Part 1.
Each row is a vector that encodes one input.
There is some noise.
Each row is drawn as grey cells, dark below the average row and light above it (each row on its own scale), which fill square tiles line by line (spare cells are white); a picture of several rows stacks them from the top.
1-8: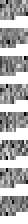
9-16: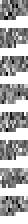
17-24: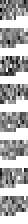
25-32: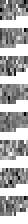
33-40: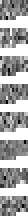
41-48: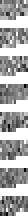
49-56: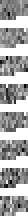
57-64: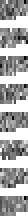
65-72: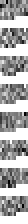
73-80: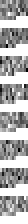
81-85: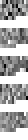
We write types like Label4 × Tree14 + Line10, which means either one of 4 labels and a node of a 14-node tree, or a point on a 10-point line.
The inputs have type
(Bool × Bool × Bool × Bool + Unit) × Tree12.
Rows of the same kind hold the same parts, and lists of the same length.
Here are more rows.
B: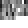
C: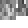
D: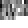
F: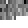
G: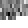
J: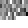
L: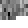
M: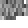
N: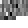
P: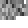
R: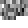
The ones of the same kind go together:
B, D, J
C, F, G, L, M, N, P, R

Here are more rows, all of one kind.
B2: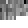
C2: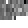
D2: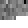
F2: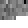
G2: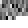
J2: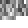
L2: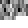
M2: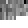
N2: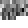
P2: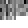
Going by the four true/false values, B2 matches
J2, M2 and P2.
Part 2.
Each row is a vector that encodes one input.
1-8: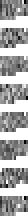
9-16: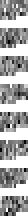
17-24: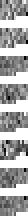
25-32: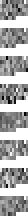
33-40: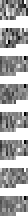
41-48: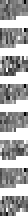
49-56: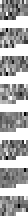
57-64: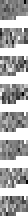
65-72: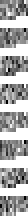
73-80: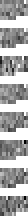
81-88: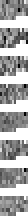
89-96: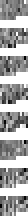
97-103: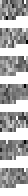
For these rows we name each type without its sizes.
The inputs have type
(Bool × Bool × Bool × Bool + Unit) × Tree.
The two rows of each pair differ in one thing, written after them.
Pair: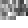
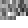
one of the four true/false values
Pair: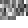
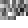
the node of the tree
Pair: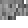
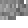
one of the four true/false values
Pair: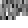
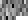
one of the four true/false values
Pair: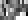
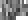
one of the four true/false values
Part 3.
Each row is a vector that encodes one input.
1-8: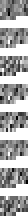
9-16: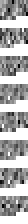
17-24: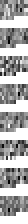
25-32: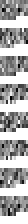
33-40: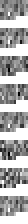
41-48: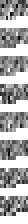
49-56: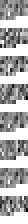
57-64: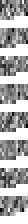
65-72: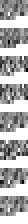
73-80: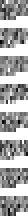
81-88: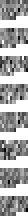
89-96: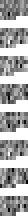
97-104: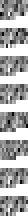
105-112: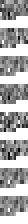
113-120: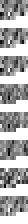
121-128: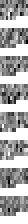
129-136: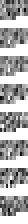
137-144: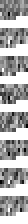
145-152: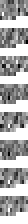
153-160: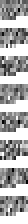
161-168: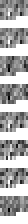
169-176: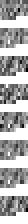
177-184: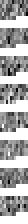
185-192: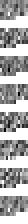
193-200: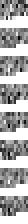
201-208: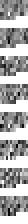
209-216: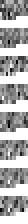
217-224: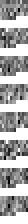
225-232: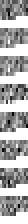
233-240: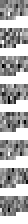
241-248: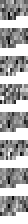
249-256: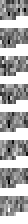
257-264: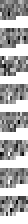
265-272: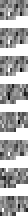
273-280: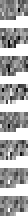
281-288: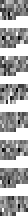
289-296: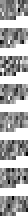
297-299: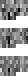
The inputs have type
Bool × Bool × Bool × Bool + Tree11 + Unit.
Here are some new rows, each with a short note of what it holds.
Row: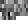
four true/false values
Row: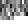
a fixed value
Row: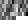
four true/false values
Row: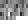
a node of an 11-node tree
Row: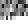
a node of an 11-node tree
